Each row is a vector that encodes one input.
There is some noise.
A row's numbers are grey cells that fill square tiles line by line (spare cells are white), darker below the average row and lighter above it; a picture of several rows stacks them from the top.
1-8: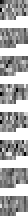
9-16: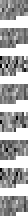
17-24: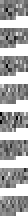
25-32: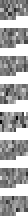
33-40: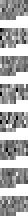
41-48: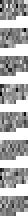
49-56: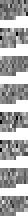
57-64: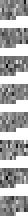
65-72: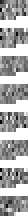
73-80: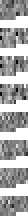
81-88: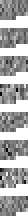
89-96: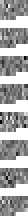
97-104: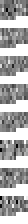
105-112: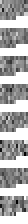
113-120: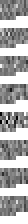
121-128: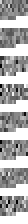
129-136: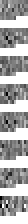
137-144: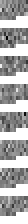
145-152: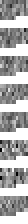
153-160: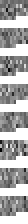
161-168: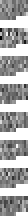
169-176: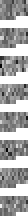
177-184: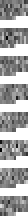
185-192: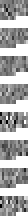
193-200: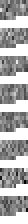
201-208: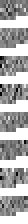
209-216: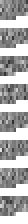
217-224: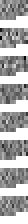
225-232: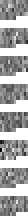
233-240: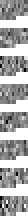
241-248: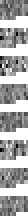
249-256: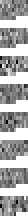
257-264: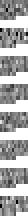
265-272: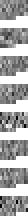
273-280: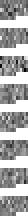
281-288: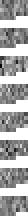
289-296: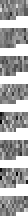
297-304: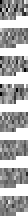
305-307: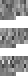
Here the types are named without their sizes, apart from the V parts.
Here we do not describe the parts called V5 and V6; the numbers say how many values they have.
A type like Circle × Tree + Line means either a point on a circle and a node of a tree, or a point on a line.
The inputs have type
(Bool × Bool × Bool × Bool × Line + V5) × V6.
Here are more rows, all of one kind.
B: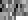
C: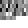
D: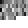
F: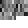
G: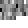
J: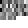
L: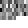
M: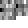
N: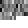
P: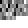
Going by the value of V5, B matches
C, J, L and M.
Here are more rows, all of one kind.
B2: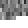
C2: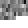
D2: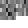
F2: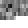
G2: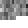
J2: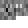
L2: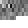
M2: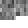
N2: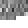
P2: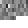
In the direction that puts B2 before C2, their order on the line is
M2, L2, P2, G2, F2, J2, N2, B2, D2, C2.
